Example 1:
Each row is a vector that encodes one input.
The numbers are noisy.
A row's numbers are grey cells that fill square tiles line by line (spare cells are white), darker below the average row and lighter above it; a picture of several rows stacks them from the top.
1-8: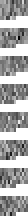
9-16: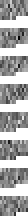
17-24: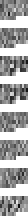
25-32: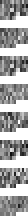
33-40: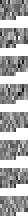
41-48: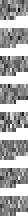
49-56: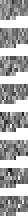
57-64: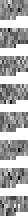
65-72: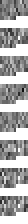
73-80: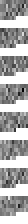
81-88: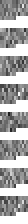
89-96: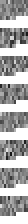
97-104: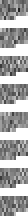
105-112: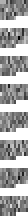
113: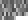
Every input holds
a list of up to three points on a 6-point line.
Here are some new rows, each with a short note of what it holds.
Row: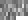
a list of two items
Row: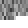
a list of one item
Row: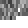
a list of one item
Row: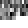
the empty list
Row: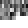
the empty list
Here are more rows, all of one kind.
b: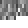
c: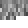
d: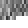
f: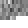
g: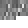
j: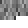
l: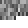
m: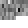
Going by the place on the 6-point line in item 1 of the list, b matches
g and j.
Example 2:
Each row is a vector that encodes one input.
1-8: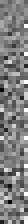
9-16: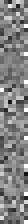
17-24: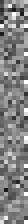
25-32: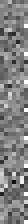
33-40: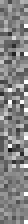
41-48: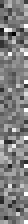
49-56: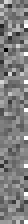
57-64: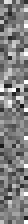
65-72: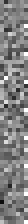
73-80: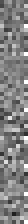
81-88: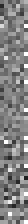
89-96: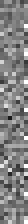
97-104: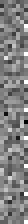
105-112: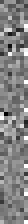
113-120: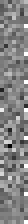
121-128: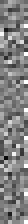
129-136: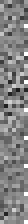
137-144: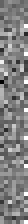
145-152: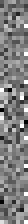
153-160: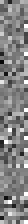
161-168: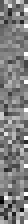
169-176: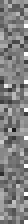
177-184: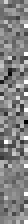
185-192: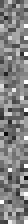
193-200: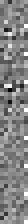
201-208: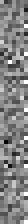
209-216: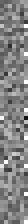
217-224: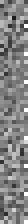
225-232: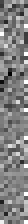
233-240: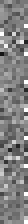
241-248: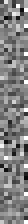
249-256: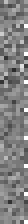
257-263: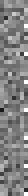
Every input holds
either three true/false values, or a list of up to two points on a 15-point line.
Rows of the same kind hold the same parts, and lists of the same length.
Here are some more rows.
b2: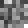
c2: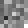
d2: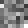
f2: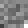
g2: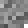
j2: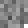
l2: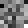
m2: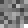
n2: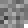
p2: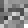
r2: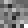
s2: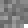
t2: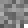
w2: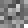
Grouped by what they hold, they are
b2, j2, s2, t2, w2
c2, n2, p2
d2, m2
f2, g2, l2, r2

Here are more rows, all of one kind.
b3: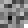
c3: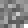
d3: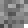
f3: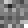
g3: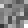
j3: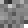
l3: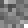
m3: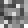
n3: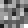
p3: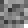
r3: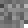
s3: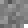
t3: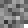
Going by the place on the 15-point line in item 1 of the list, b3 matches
c3, d3, g3 and n3.
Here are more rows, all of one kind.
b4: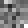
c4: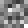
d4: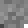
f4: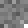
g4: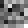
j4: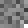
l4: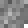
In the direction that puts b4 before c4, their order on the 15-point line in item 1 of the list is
b4, l4, j4, c4, d4, f4, g4.
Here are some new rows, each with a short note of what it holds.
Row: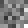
the empty list
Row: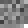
the empty list
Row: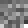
the empty list
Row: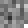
a list of one item
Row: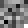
a list of two items
